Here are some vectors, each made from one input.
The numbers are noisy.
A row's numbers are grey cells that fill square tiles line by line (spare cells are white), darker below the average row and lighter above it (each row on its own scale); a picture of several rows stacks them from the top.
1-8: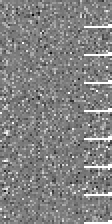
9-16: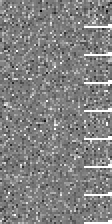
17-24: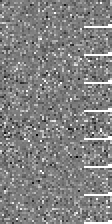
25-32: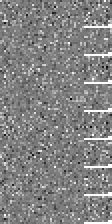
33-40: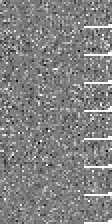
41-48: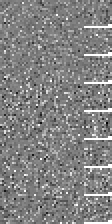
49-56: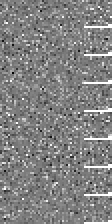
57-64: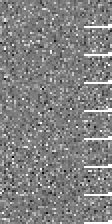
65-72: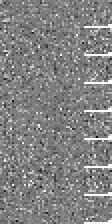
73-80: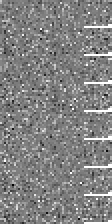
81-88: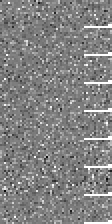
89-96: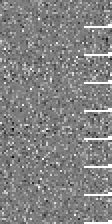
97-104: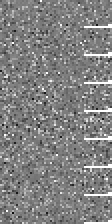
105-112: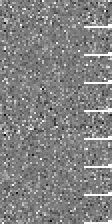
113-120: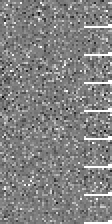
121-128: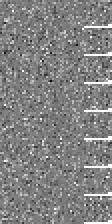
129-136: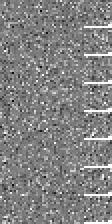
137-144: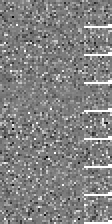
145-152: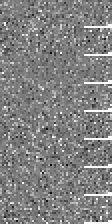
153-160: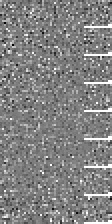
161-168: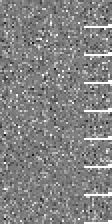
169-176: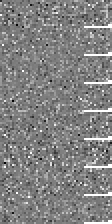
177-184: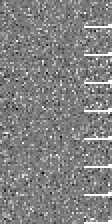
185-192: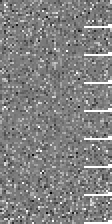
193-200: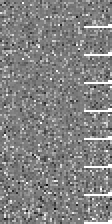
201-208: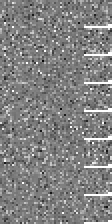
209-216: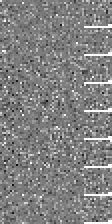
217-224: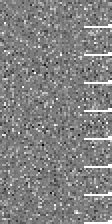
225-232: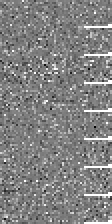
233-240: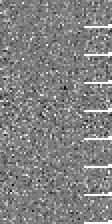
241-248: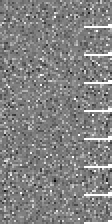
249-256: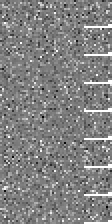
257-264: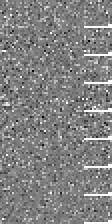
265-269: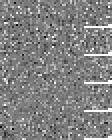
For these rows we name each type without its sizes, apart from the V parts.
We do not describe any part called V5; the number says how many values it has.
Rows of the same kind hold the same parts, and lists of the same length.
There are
4 kinds of row.
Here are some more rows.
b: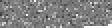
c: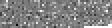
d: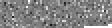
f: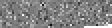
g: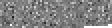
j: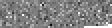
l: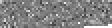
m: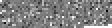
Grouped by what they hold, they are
b, c
d, g
f, j
l, m

